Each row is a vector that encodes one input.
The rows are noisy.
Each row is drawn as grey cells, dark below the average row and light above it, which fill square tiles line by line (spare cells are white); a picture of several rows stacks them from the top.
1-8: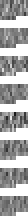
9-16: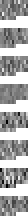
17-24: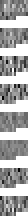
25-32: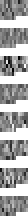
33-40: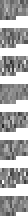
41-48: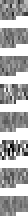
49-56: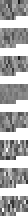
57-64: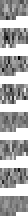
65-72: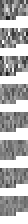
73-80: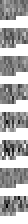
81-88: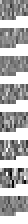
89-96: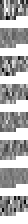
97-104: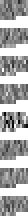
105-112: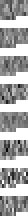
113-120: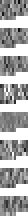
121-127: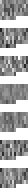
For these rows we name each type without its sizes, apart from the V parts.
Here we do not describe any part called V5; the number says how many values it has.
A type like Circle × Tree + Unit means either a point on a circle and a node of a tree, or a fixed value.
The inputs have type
List(Bool × V5).
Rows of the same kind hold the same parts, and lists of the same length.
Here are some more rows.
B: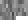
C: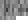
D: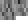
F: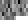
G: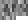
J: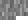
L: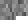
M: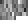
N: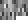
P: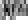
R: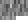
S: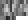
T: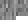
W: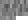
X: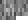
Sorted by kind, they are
B, D, G, P
C, M, T
F, J, L, R, S, W, X
N

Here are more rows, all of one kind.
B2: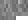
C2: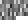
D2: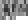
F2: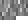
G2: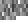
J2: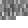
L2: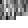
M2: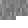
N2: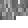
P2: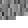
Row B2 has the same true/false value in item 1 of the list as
L2 and P2.
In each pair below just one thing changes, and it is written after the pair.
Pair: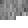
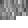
the value of V5 in item 1 of the list
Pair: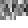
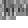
the value of V5 in item 1 of the list
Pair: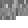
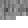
the true/false value in item 1 of the list
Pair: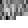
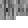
the value of V5 in item 1 of the list
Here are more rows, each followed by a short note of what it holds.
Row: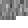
a list of two items
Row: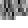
a list of three items
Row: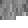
a list of one item
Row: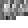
the empty list
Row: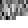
a list of one item
